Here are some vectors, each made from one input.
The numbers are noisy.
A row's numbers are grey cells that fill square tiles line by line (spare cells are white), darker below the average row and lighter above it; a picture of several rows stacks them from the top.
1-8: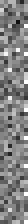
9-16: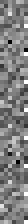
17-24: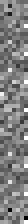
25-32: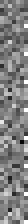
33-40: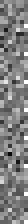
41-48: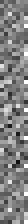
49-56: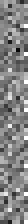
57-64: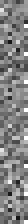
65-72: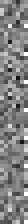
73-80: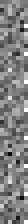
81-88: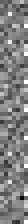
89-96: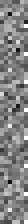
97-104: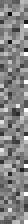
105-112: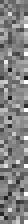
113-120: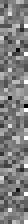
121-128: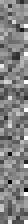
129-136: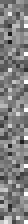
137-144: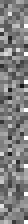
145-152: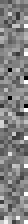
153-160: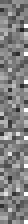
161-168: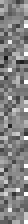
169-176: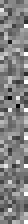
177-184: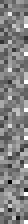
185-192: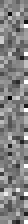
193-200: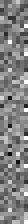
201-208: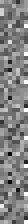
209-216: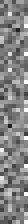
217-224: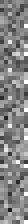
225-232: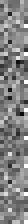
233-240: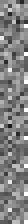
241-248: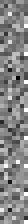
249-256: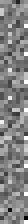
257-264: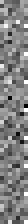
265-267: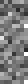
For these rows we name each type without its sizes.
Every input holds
either four true/false values, or a list of points on a line.
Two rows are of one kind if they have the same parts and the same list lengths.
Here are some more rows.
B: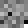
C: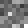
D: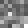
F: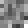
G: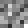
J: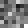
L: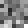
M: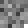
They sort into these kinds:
B, F, L
C, D
G, M
J

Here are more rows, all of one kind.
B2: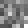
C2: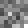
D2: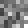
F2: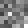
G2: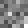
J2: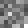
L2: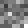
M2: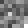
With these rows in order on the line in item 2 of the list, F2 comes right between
J2 and L2.
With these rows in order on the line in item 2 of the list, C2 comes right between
D2 and J2.
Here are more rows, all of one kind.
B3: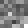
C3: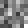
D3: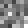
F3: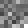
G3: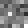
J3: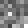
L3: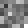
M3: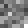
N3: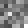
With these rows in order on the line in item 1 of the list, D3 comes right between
L3 and N3.
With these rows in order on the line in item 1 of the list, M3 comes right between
F3 and N3.
